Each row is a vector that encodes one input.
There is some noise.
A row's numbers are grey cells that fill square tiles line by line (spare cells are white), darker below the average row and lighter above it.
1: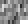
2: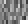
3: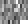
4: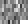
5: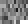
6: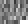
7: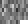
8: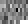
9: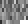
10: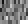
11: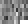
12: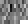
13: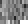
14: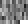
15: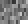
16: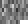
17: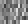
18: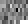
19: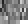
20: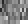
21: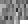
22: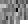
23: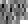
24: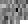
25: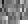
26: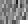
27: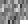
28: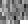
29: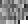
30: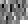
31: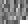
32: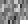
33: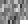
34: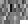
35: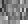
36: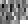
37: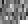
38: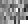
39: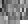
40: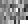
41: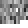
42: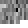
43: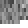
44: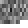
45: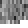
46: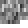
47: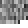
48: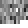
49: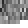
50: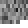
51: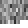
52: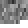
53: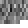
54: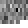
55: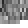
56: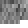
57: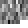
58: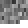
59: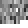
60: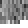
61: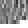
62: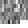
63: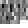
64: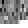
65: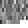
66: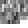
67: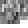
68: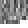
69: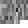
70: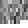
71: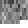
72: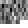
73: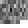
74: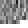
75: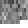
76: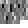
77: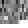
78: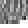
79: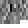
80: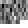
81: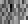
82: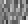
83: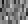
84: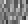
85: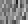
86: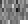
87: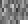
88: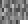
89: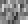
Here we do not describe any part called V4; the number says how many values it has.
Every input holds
a point on a 6-point line, together with either a point on a 6-point line, or a value of V4.
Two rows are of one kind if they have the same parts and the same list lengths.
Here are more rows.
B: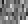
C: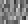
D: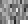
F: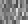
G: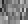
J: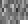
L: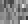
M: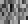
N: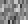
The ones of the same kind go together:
B, C, F, G, N
D, J, L, M

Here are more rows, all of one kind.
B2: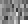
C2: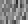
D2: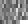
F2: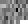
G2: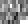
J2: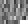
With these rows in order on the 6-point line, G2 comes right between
F2 and J2.
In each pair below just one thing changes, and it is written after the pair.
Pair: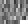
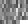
the place on the 6-point line
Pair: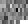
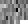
the place on the 6-point line
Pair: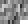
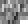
the place on the 6-point line
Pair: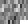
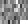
the place on the 6-point line
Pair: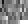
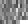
the value of V4
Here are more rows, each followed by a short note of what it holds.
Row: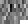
a point on each of two 6-point lines
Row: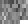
a point on each of two 6-point lines
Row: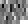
a point on each of two 6-point lines
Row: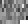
a point on each of two 6-point lines
